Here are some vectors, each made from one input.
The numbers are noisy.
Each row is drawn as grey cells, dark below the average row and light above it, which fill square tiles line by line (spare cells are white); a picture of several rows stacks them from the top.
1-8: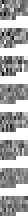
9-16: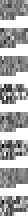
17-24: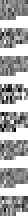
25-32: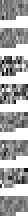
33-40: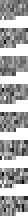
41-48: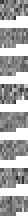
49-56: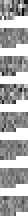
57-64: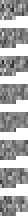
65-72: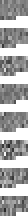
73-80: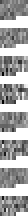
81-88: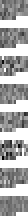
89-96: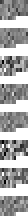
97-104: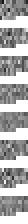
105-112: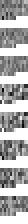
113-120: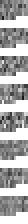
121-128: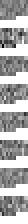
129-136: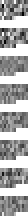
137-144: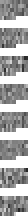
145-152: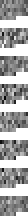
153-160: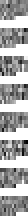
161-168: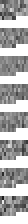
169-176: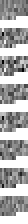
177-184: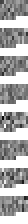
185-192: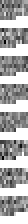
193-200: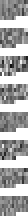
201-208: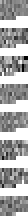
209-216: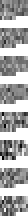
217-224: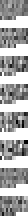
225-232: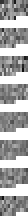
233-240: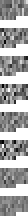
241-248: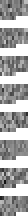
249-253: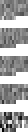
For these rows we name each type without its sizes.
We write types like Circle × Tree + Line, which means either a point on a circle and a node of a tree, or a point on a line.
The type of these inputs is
(Circle + Unit) × Line × Line × Line.
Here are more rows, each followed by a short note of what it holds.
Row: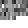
a point on each of three lines
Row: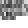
a point on each of three lines
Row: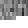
a point on each of three lines
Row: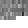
a point on each of three lines
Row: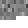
a point on each of three lines
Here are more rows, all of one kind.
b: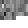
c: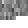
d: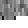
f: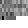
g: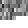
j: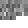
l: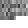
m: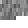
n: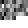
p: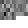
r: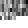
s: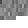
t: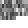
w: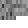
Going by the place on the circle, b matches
c, g and p.
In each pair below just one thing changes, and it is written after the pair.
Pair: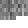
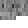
the place on the circle
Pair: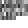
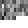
the place on one of the three lines
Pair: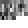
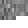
the place on the circle
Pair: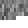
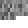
the place on one of the three lines
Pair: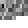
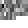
the place on one of the three lines
